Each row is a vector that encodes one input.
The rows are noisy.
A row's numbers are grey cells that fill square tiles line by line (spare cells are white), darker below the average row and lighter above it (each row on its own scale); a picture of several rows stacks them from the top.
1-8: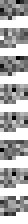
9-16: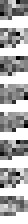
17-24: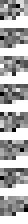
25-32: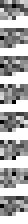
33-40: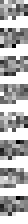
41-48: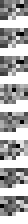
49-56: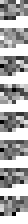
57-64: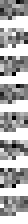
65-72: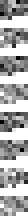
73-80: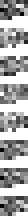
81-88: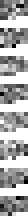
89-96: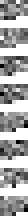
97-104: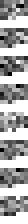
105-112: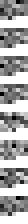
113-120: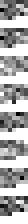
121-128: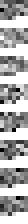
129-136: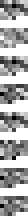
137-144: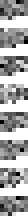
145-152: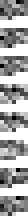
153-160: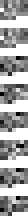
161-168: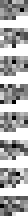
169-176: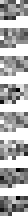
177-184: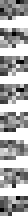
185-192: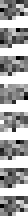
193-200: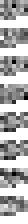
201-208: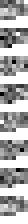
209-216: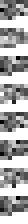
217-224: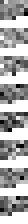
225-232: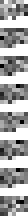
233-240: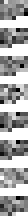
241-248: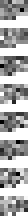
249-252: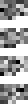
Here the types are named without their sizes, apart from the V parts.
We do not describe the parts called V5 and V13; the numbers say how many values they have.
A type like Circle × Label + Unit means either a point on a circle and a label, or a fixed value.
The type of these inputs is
Bool × (Line × Line + V5) + V13.
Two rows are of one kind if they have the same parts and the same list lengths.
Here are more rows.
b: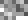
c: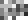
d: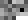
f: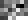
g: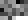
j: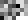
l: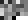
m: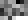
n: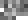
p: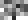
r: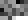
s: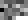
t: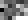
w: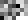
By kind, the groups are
b, c, d, f, j, l, n, p, w
g, m, r
s, t

